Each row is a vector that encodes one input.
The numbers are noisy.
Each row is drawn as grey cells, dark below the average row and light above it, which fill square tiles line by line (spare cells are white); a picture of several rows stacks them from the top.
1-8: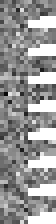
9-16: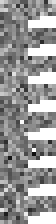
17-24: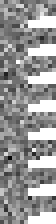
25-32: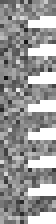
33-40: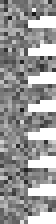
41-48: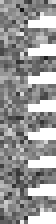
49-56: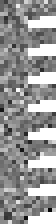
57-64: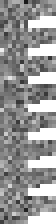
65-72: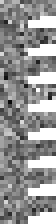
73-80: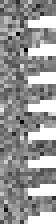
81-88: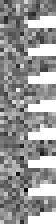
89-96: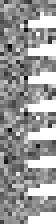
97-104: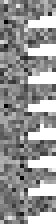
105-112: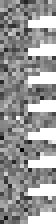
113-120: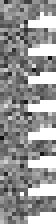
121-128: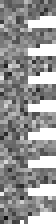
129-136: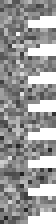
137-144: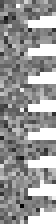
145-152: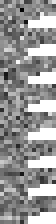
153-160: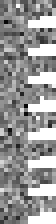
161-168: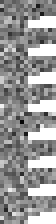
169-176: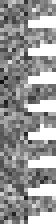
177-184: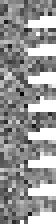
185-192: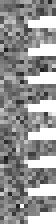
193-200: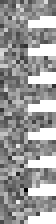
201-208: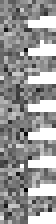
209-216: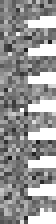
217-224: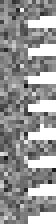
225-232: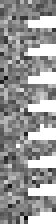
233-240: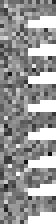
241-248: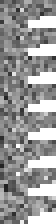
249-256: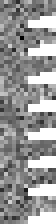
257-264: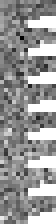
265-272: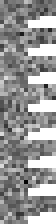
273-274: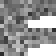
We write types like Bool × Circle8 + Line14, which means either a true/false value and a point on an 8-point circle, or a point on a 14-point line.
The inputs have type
Circle8 × (Label6 + Tree11) + Label9 × Line8.
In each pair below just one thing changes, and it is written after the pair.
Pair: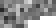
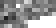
the place on the 8-point circle
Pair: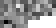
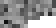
the place on the 8-point circle
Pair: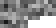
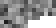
the place on the 8-point circle
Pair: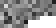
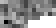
the label
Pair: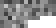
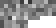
the place on the 8-point circle
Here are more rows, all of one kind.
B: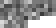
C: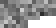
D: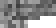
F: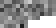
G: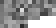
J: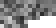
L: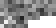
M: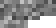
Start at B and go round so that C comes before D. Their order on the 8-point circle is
B, F, G, C, L, J, D, M.
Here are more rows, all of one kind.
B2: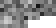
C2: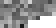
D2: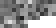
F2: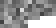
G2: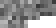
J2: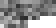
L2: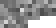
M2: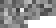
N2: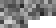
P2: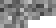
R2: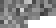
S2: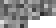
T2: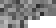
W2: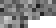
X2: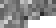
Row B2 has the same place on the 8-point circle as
G2, T2, W2 and X2.
